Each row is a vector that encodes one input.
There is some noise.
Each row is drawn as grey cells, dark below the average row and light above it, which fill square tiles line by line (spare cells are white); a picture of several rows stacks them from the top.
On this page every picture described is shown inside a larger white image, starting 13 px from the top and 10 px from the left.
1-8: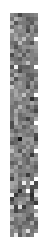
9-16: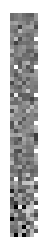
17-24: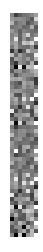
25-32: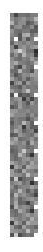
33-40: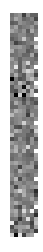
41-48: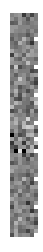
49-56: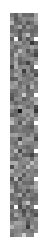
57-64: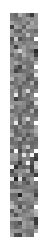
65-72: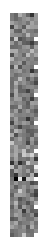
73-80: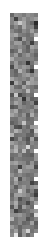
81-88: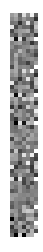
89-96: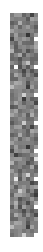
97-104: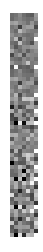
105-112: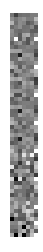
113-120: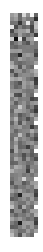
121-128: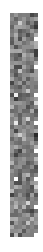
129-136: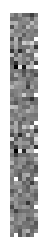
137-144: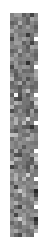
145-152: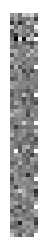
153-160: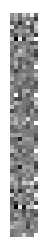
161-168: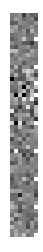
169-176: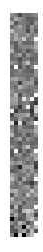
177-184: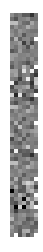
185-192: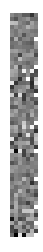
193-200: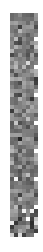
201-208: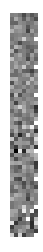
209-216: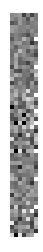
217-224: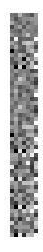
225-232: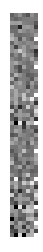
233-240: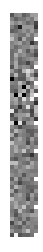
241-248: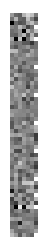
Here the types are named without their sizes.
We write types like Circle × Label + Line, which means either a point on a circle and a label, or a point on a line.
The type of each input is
Circle + Line.
